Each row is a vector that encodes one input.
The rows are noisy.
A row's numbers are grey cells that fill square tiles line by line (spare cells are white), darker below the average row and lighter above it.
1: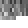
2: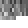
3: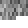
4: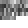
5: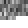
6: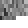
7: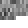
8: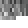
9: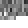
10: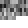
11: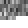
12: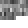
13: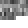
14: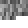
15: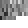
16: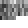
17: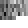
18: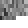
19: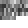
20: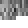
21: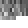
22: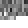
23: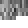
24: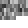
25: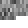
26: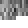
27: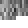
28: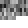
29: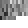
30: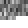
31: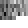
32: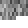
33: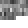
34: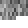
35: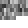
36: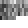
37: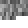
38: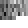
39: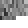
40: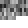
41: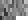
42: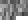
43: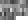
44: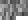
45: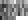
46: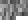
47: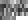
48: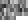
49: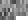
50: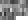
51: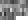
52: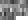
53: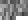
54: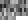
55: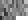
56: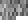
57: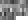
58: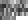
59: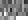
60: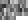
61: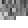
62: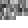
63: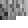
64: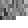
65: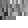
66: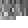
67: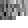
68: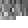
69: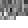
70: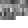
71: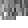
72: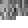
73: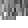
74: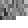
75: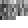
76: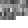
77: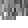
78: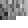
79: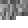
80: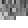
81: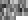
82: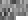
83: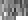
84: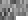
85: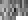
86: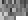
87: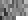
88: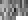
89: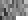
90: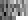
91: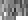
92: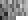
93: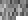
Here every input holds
a point on an 18-point circle.
